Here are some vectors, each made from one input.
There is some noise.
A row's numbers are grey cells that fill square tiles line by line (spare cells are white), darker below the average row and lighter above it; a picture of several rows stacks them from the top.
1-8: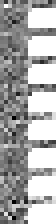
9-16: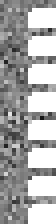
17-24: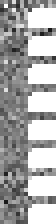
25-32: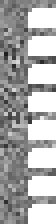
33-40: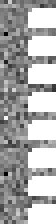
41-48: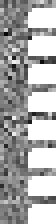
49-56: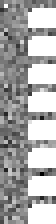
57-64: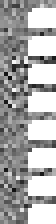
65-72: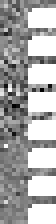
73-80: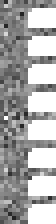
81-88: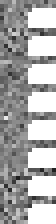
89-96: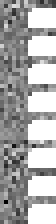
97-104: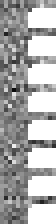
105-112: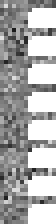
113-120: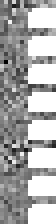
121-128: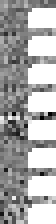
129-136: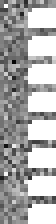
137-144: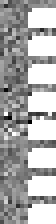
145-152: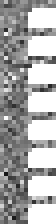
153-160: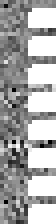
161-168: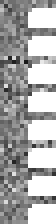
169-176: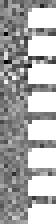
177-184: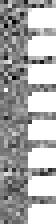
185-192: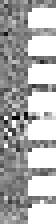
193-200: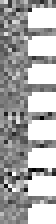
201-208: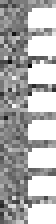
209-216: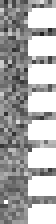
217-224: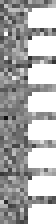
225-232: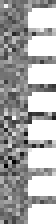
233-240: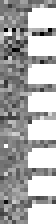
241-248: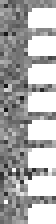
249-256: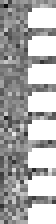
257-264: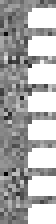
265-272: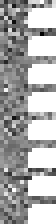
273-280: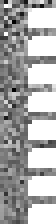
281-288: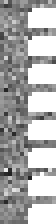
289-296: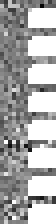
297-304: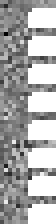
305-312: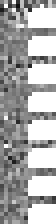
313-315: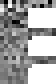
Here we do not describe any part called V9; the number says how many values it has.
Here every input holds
a point on a 6-point line, together with either a point on an 11-point line, or a value of V9.
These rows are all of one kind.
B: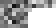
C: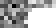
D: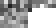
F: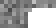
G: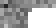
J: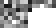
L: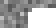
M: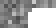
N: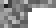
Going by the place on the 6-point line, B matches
F, J and M.
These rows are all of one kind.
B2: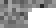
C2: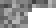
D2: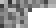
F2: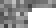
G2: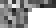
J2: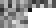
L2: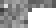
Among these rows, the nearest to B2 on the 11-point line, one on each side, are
C2 and G2.
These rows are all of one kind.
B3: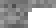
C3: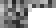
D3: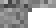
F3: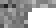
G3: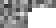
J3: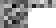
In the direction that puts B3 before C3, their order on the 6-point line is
F3, D3, B3, C3, J3, G3.
